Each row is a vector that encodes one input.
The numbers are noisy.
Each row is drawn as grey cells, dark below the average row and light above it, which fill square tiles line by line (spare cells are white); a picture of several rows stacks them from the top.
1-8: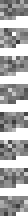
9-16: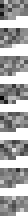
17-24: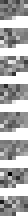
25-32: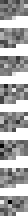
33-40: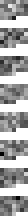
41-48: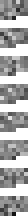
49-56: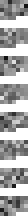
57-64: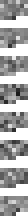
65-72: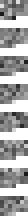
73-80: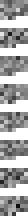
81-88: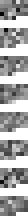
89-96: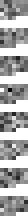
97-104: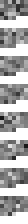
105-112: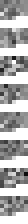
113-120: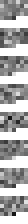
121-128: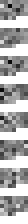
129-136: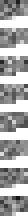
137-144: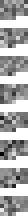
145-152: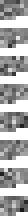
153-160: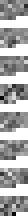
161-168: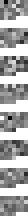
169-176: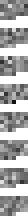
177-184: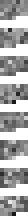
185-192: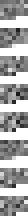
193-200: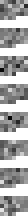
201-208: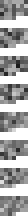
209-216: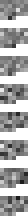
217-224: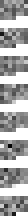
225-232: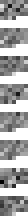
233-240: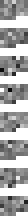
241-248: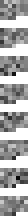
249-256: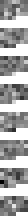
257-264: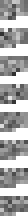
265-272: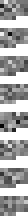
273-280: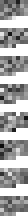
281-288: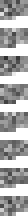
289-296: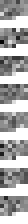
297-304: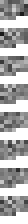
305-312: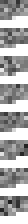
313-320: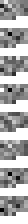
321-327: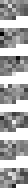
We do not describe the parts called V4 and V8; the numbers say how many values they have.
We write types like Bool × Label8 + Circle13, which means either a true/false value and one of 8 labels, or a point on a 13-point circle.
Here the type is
(Bool × Circle6 × V8 + List2(Line5)) × V4 × V4.
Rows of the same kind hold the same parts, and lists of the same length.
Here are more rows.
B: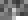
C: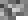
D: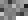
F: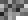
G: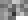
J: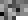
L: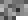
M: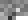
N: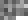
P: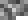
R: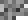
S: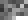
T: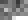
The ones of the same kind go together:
B, C, D, P, S
F, N, R
G
J, L, M, T

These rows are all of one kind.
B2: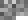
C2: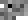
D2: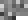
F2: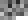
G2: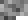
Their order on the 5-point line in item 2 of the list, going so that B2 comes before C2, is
D2, B2, G2, F2, C2.
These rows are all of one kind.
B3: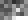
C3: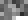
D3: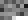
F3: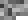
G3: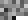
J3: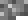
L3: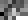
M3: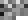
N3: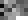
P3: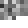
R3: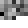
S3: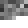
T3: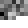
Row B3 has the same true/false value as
C3, G3, J3 and T3.
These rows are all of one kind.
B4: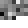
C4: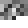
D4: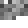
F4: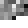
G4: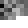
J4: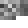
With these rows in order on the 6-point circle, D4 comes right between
B4 and G4.
